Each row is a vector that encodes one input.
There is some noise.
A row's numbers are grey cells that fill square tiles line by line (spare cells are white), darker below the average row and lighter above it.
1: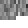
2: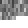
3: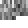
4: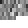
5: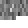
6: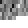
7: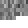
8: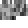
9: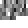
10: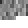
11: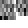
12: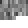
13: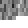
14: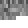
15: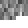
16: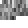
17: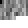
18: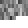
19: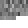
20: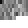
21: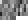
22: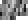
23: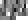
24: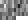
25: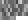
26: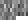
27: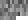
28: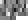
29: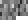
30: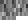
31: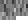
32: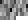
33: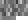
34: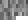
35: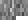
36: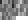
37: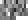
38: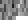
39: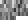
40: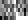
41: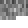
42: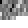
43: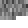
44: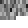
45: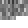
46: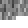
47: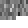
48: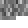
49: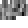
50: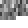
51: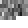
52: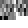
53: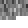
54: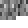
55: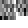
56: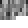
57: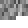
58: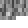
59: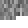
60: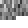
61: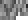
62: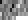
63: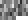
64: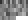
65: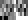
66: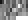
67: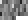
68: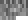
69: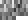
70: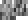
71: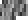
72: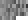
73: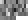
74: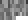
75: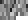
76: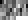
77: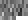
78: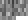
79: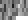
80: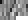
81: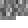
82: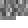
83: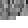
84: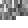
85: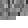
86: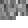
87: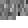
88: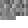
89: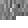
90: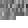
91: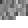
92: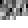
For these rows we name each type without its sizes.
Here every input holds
a list of points on a line.
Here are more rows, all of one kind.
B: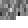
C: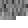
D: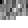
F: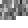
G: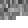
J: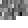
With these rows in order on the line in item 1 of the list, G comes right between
C and D.
